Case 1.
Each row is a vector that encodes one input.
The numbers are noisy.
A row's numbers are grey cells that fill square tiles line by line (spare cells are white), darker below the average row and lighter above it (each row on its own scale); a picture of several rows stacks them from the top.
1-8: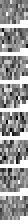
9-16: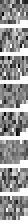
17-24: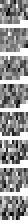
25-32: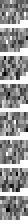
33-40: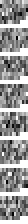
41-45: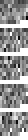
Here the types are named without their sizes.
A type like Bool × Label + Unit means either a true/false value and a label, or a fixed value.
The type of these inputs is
Tree.
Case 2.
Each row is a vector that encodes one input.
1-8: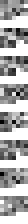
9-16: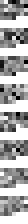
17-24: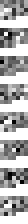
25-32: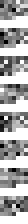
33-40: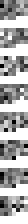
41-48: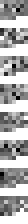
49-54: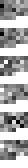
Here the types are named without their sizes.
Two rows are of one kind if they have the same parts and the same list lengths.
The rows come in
2 kinds.
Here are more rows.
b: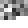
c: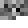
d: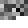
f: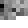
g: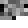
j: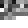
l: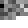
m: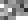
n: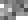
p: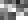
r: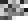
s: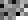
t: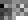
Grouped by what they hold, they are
b, f, g, j, l, m, n, p, r, s, t
c, d

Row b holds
three true/false values.
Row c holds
a fixed value.
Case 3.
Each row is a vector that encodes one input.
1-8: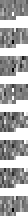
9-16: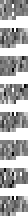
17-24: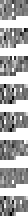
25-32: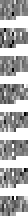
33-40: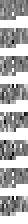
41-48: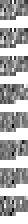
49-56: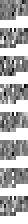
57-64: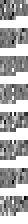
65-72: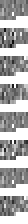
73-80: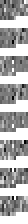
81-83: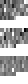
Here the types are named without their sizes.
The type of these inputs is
Bool × Bool × Bool + Unit.
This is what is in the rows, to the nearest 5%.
About 10% of them hold a fixed value. The rest hold three true/false values.
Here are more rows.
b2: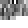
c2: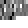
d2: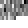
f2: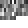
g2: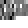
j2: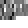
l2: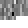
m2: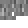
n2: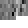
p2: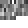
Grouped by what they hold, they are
b2, c2, d2, f2, g2, j2, l2, m2, p2
n2

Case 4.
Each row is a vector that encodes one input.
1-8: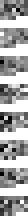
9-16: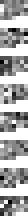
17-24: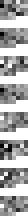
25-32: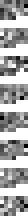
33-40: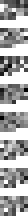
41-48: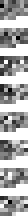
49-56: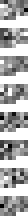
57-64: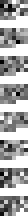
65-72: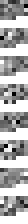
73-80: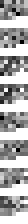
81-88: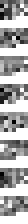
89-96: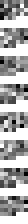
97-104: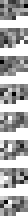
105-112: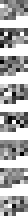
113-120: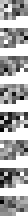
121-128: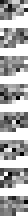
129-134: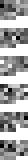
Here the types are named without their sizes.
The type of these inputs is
Bool × Bool × Bool + Unit.
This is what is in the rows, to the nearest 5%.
About 5% of them hold a fixed value. The rest hold three true/false values.
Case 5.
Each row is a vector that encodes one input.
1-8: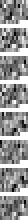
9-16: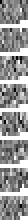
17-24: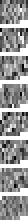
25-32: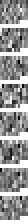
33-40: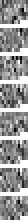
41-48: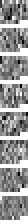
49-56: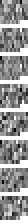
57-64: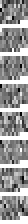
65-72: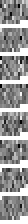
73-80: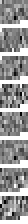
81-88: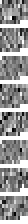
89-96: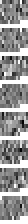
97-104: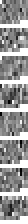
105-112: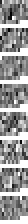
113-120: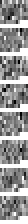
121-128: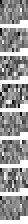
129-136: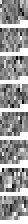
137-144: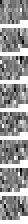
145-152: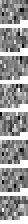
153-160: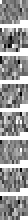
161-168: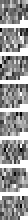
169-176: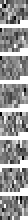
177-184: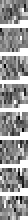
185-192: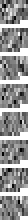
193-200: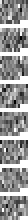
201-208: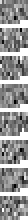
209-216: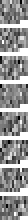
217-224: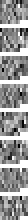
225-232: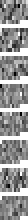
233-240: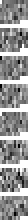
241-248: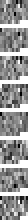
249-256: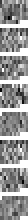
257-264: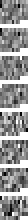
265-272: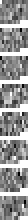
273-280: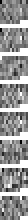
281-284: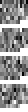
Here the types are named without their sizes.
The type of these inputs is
Bool × Bool × Bool × Bool × Bool + Unit.
